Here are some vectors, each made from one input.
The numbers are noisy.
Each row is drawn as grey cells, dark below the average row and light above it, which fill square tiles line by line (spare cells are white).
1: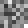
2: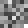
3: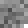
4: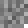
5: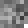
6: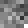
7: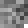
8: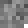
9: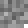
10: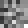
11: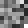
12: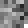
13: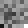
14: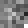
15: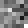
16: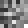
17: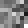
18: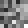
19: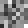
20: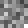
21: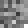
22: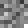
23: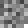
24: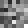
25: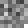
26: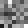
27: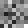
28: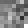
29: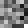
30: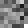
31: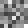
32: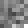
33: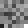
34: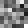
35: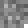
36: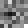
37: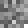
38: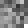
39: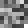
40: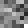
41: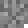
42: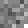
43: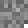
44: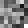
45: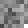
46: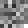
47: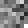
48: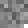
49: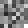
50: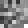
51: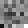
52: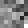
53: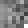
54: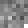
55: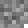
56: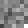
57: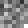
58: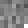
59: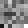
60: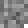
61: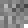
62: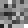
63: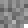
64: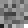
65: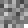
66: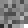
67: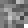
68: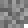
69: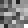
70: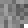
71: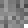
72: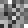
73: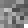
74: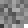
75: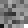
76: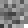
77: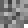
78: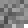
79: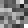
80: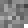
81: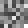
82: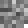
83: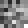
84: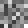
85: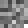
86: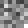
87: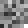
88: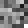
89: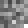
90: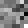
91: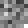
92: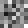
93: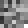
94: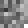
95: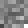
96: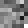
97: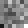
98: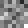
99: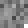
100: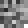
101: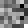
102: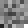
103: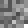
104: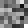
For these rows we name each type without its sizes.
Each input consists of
a node of a tree.
